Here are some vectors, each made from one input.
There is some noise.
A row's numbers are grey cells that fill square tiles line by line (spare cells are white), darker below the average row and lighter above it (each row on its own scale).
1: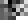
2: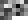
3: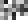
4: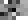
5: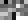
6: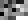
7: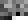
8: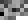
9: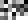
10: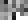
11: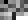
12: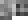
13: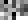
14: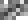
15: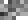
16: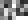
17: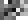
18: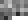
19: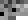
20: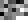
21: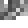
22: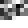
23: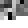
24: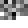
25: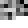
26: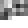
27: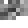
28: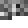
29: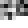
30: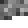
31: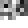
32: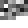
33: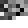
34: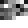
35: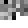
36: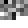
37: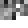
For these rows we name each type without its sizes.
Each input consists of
a node of a tree.
